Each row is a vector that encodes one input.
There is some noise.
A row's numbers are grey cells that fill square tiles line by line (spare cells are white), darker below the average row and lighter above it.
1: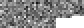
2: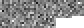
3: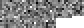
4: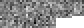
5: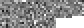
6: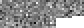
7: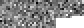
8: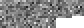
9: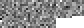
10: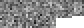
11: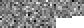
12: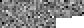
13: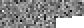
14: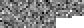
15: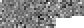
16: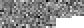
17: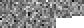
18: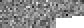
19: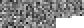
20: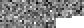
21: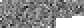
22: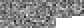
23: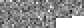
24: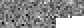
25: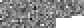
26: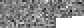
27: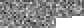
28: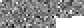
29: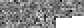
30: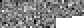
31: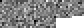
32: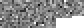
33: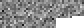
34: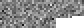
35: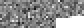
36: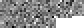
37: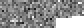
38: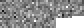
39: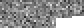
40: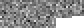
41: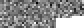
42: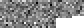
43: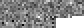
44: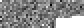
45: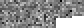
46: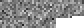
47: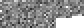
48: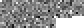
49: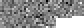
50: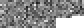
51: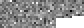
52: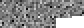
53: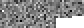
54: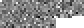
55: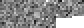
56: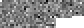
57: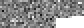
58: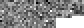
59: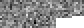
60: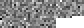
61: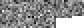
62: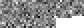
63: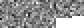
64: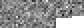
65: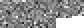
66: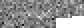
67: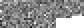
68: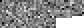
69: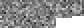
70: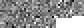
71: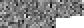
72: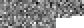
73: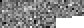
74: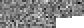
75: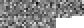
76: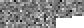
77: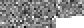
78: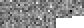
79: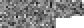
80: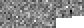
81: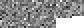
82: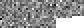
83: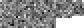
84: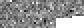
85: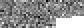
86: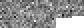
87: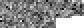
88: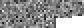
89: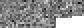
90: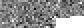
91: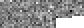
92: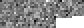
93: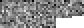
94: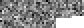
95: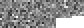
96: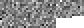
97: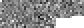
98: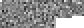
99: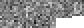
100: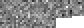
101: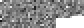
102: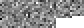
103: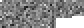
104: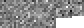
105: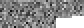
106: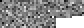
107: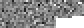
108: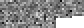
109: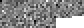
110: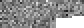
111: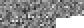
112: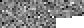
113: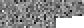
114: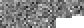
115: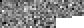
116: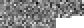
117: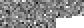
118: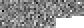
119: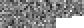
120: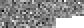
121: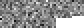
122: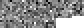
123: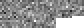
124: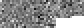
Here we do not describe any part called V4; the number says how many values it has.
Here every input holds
a point on a 7-point line, together with either a node of an 8-node tree, or a value of V4.
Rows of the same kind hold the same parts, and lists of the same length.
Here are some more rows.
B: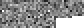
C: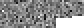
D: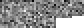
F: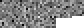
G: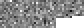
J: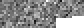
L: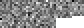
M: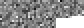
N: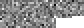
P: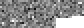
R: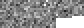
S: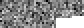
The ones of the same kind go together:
B, C, D, F, G, J, L, N, R
M, P, S

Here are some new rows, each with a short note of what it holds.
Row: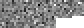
a point on a 7-point line and a node of an 8-node tree
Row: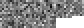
a point on a 7-point line and a node of an 8-node tree
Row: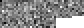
a point on a 7-point line and a value of V4
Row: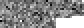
a point on a 7-point line and a node of an 8-node tree
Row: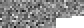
a point on a 7-point line and a node of an 8-node tree
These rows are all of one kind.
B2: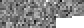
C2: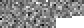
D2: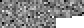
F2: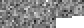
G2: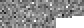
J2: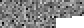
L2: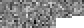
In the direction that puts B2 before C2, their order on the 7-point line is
D2, J2, B2, F2, G2, L2, C2.
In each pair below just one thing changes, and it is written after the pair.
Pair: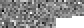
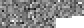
the node of the tree
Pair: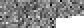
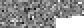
the place on the 7-point line
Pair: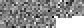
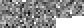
the node of the tree
